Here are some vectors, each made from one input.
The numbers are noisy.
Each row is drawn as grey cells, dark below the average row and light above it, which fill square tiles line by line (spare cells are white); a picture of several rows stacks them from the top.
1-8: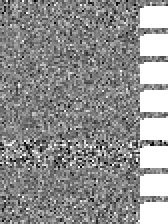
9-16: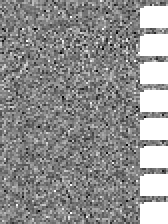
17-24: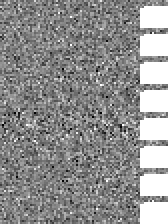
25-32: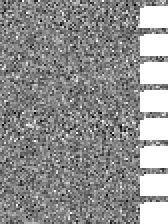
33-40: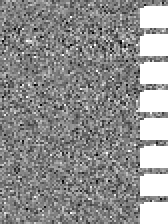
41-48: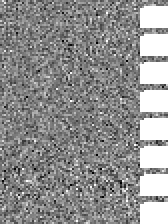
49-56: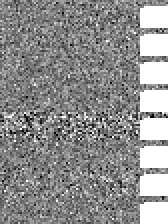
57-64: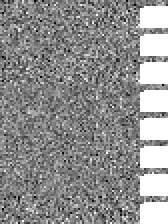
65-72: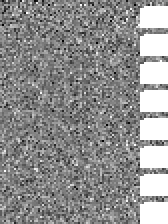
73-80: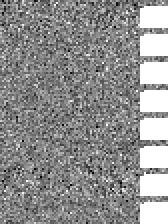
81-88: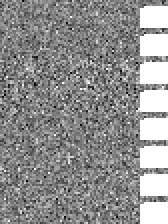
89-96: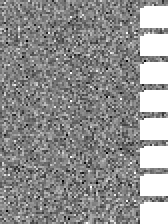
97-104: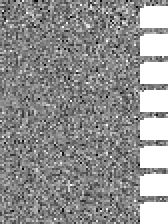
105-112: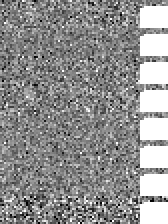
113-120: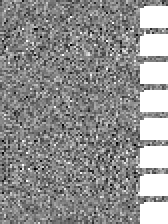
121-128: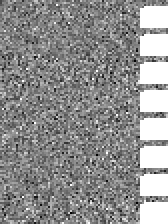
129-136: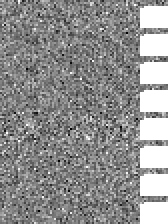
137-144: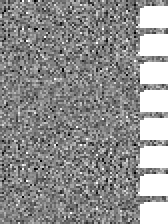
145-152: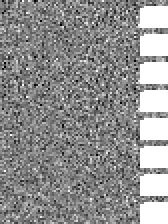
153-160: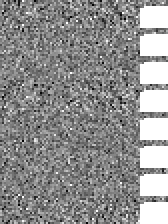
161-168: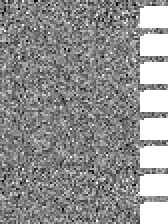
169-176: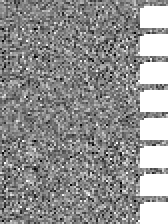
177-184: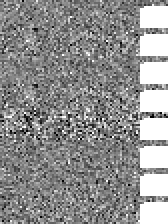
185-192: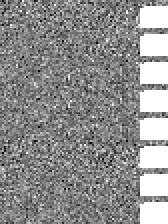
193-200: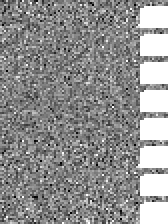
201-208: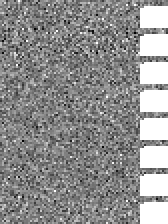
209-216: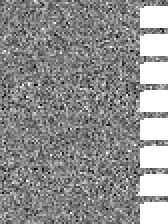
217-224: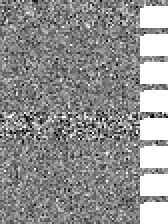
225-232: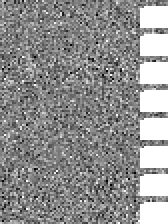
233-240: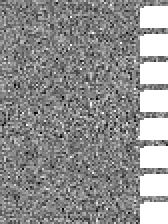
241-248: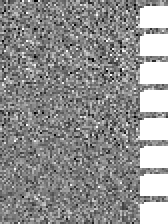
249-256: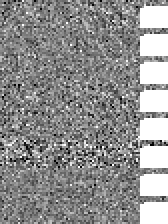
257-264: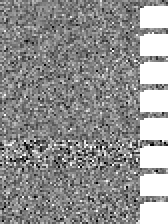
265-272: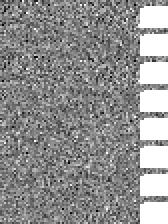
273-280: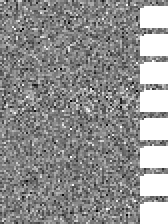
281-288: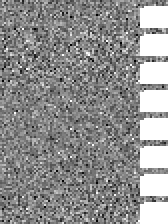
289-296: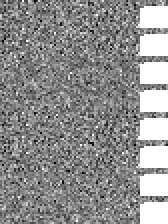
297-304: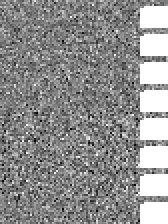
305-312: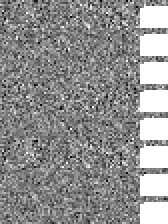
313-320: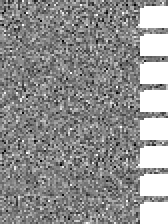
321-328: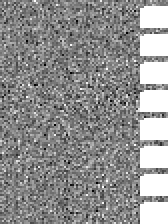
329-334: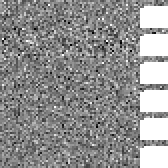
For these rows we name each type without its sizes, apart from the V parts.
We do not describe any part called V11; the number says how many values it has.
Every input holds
a list of items, each either a point on a circle and a value of V11, or a point on a line.
